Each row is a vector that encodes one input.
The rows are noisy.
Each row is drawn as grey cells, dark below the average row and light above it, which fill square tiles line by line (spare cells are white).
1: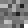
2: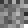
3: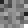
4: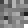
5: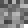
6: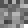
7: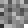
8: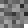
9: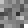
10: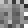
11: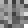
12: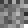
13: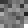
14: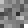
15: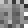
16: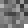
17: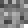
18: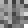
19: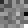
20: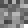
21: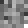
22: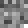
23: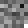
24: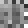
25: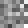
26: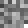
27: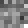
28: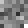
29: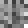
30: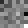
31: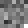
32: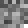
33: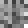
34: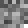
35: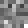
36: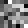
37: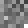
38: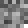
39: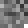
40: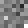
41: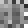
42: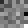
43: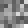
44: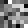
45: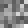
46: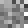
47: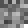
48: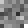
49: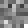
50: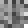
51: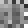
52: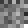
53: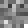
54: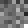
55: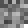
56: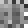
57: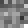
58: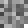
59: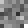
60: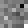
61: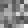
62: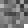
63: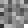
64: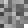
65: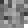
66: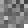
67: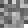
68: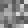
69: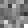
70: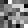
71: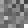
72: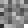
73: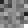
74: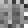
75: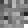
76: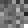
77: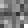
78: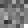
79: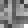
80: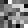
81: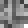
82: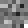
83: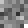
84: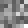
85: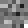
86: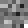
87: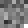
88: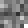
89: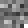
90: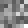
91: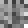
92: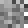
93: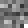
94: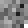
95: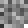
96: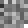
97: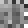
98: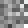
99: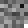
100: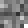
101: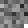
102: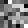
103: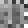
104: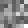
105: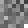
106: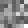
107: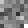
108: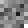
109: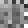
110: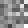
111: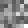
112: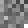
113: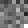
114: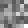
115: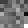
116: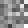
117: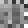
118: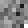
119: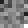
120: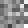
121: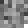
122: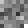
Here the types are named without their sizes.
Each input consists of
a list of points on a circle.
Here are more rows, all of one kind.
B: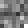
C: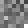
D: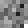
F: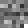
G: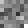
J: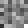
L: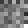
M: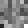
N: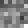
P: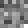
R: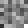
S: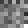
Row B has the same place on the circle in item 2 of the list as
L, M and S.
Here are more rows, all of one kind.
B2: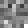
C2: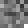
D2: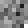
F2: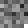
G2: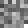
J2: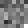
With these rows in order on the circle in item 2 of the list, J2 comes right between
D2 and G2.
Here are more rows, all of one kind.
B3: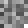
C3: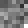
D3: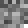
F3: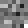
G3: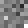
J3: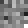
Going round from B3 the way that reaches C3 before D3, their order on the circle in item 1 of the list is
B3, F3, G3, C3, D3, J3.
